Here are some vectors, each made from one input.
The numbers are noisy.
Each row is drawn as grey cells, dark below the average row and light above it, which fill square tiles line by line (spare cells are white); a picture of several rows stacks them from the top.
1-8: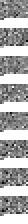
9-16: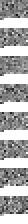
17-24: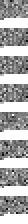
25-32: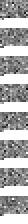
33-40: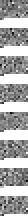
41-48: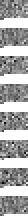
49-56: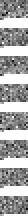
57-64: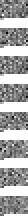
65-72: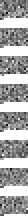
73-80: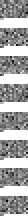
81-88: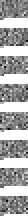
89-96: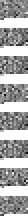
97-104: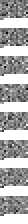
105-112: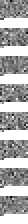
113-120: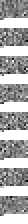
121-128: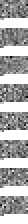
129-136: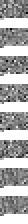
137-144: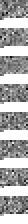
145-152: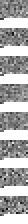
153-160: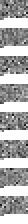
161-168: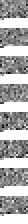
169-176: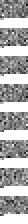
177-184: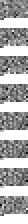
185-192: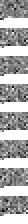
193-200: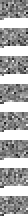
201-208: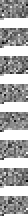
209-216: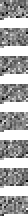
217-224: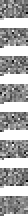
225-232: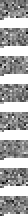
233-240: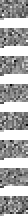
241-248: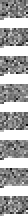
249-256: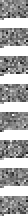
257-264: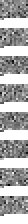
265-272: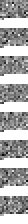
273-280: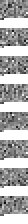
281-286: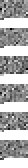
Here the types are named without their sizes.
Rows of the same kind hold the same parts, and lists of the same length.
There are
2 kinds of row.
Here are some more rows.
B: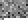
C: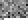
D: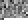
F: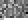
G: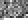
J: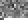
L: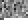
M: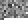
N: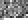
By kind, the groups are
B, C, F, G, N
D, J, L, M

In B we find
a point on a line.
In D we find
a point on a line and three true/false values.
